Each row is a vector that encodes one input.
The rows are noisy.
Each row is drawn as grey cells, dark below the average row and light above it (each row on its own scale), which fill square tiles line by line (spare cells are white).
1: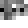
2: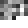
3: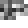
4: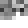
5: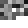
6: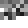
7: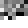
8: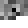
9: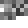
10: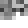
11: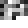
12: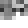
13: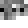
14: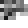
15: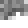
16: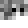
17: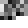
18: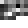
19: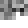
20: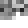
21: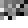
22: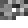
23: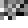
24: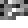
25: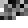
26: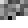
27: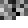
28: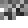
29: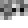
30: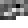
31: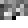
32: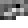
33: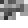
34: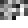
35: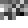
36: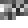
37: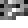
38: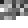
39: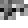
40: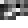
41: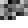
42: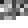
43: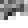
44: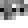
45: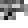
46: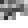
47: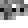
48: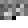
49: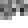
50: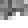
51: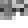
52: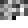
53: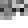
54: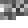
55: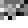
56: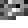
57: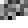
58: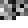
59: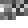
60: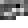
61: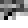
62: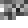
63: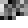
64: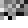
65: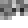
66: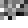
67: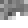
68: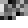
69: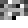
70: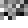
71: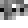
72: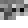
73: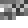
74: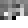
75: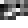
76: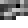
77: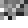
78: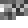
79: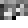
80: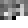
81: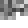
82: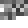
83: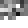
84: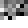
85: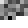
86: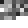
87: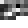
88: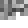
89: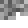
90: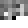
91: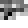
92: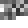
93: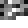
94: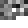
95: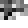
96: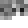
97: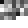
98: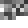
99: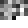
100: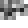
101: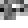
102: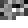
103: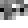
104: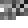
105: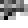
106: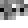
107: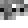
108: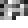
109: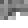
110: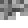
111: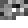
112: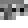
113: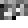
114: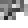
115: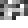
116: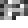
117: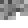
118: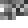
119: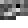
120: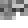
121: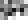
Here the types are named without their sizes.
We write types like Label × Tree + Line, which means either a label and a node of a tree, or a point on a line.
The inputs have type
(Bool × Bool × Bool + Line) × Line.
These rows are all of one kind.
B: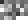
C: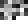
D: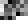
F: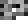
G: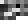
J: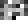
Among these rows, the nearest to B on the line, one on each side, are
D and F.
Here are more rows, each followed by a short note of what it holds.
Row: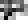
a point on each of two lines
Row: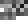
a point on a line and three true/false values
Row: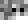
a point on each of two lines
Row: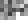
a point on each of two lines
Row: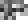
a point on each of two lines
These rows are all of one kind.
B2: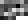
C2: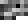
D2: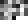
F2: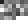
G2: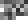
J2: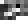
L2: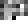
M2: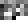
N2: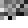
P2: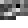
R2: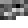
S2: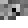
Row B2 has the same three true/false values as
C2, J2, P2 and R2.
